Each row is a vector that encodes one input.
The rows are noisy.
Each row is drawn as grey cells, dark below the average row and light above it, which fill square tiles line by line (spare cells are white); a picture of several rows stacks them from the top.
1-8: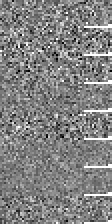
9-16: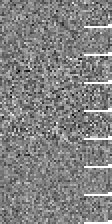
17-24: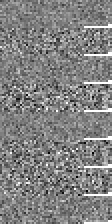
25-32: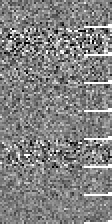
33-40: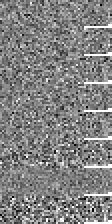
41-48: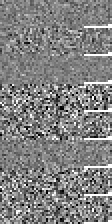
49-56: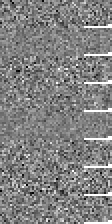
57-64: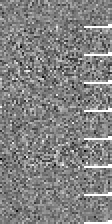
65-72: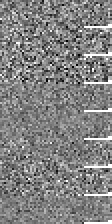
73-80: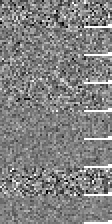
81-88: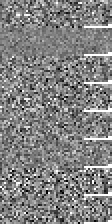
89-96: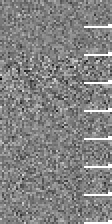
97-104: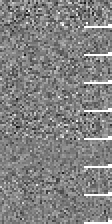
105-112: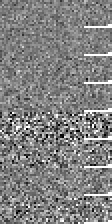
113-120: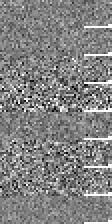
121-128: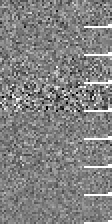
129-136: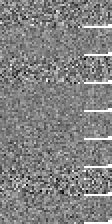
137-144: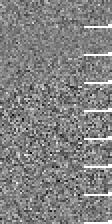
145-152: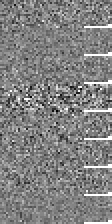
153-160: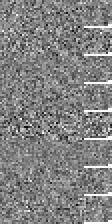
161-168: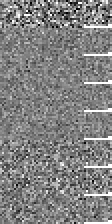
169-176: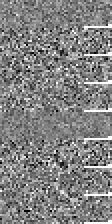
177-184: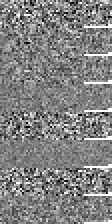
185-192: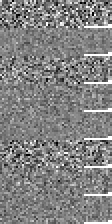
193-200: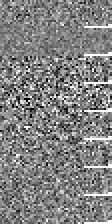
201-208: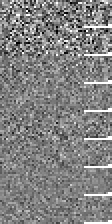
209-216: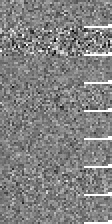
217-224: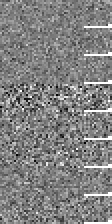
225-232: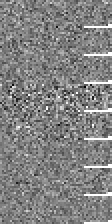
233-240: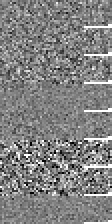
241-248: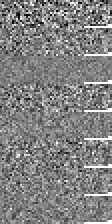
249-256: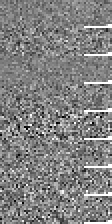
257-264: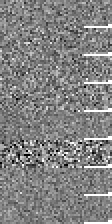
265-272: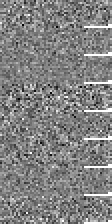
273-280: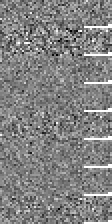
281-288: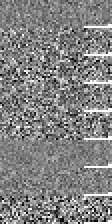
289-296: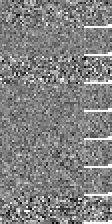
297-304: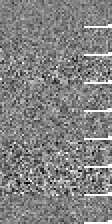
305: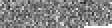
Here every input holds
either a point on an 8-point circle, or a point on a 10-point circle and a true/false value, or a fixed value.
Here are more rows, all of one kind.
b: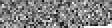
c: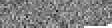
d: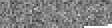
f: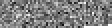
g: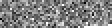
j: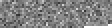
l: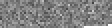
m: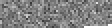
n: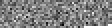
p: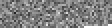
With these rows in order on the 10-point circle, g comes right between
b and d.
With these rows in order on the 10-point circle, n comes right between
b and p.
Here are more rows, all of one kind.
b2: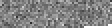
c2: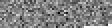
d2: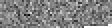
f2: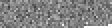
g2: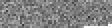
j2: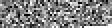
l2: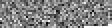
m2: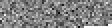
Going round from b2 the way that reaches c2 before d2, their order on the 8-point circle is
b2, l2, c2, g2, d2, j2, f2, m2.
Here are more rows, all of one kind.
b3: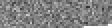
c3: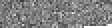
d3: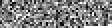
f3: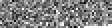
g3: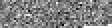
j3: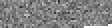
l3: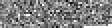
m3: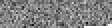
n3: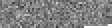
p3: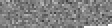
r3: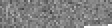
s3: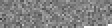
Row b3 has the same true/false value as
f3, l3, p3 and r3.
